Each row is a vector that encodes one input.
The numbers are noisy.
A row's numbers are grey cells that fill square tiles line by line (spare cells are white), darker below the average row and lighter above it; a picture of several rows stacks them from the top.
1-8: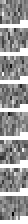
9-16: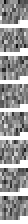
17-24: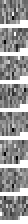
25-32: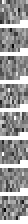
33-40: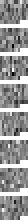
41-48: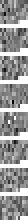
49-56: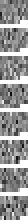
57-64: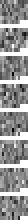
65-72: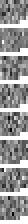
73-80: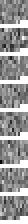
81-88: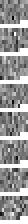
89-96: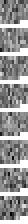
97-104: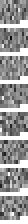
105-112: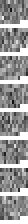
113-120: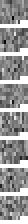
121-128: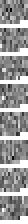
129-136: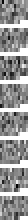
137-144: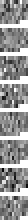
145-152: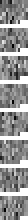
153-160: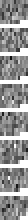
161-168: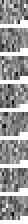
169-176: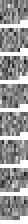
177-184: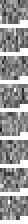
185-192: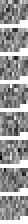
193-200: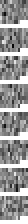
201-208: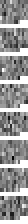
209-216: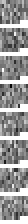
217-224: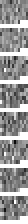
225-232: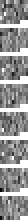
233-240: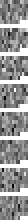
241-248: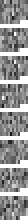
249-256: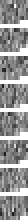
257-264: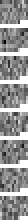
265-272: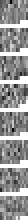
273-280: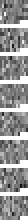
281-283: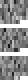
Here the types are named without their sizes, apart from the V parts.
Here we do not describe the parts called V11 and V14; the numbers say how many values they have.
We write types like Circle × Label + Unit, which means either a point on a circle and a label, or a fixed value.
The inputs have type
List(Line) + V11 × V14.
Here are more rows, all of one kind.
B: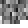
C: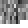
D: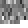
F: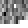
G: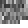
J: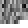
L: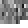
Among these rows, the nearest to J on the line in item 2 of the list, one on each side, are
G and L.
